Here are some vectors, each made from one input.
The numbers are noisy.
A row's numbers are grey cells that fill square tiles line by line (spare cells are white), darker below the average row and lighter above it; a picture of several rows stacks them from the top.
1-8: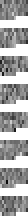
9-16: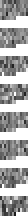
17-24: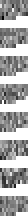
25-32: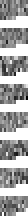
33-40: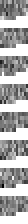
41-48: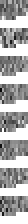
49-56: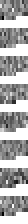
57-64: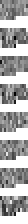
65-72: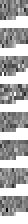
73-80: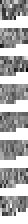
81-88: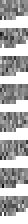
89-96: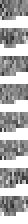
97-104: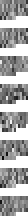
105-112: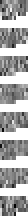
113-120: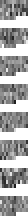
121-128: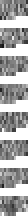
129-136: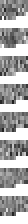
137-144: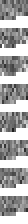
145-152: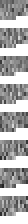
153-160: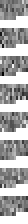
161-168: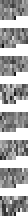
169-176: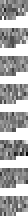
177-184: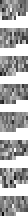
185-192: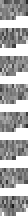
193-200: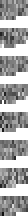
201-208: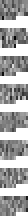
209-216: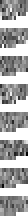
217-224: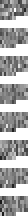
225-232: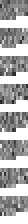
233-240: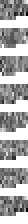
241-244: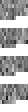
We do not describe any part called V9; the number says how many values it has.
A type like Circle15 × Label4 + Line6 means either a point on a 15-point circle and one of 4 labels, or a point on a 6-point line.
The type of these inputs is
Bool × Label4 + Line6 × List2(V9).
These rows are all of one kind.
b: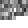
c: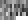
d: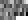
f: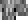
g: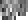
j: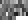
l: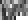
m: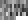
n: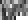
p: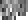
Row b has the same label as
g and p.
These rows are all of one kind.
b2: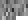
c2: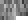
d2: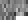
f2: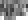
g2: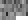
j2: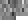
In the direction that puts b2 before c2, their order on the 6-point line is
f2, b2, j2, d2, g2, c2.
